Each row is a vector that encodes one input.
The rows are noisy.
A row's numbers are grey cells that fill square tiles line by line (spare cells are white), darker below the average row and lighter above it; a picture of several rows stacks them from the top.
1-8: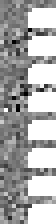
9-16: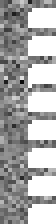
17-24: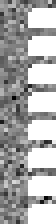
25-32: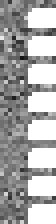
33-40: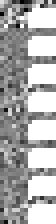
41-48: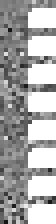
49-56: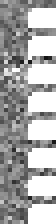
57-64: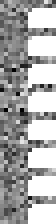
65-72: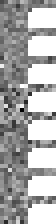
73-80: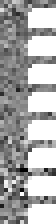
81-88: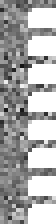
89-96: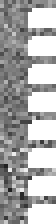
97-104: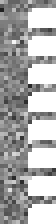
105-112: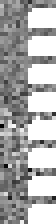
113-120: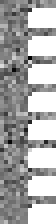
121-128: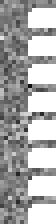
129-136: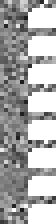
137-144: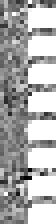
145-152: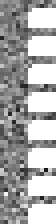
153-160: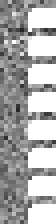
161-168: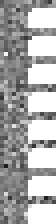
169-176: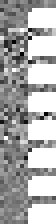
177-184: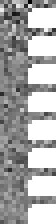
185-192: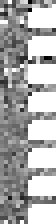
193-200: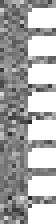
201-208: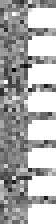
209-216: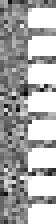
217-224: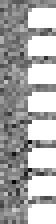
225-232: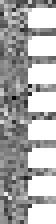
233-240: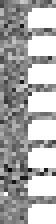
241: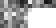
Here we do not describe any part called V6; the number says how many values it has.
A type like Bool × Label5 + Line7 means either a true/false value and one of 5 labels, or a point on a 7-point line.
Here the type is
Label10 × List2(V6) × Tree11 + Unit.
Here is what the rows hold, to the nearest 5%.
A few of them hold a fixed value. The rest hold one of 10 labels and a node of an 11-node tree, together with a list of up to two values of V6.
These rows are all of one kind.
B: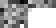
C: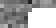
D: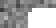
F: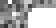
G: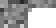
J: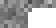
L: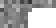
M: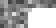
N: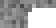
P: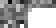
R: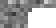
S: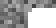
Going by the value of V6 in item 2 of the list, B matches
J and S.
